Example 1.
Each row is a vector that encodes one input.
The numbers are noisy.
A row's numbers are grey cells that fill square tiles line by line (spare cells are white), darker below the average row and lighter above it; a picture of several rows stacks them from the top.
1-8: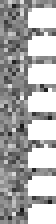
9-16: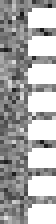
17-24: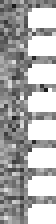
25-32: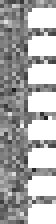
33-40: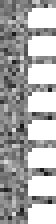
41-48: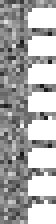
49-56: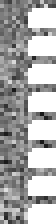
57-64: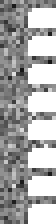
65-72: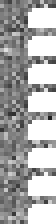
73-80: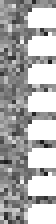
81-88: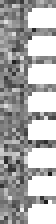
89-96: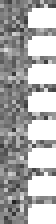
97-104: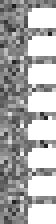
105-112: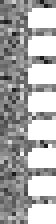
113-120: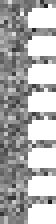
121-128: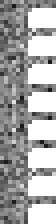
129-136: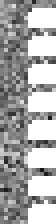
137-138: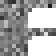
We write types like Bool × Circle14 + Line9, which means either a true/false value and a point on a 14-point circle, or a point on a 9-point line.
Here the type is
Bool × Circle6 + Unit.
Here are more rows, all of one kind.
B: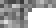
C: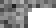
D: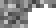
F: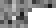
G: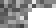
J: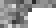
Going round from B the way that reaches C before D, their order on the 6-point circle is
B, G, F, C, D, J.
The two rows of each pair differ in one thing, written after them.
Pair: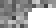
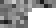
the place on the 6-point circle
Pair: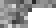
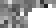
the true/false value
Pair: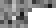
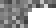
the place on the 6-point circle
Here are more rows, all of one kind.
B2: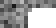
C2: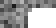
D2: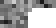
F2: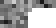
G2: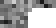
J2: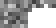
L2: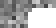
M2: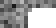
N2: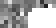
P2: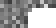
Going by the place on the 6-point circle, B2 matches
C2, M2 and P2.
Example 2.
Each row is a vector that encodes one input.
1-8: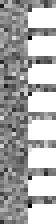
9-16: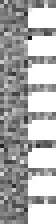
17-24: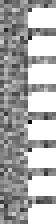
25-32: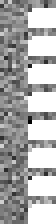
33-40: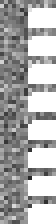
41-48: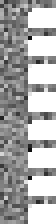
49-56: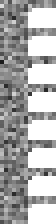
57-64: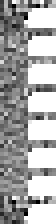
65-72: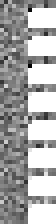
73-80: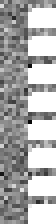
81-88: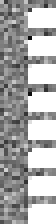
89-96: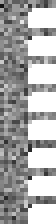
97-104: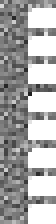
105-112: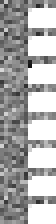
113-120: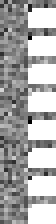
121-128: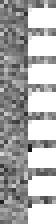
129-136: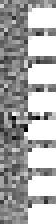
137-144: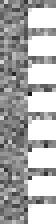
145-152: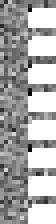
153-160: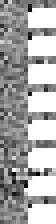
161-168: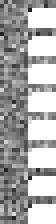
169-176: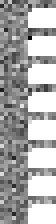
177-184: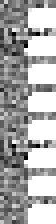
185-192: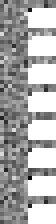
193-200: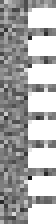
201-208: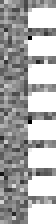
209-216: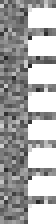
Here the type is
List2(Circle11).
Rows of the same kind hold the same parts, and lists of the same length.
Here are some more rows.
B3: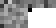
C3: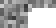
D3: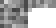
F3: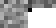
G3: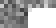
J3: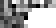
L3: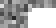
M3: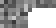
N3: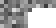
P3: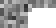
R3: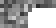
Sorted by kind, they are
B3, F3, M3, N3, R3
C3, D3, G3, L3, P3
J3

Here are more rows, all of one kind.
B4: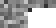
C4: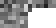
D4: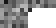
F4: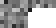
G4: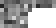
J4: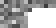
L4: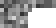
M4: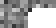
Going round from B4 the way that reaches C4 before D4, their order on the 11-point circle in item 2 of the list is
B4, C4, D4, F4, M4, G4, J4, L4.
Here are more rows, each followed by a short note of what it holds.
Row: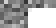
a list of one item
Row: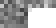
a list of one item
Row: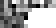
the empty list
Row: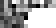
the empty list
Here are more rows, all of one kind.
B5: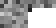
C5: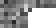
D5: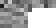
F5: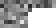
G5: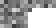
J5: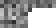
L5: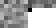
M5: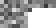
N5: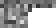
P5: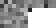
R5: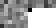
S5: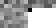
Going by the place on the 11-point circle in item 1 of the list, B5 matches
D5 and P5.
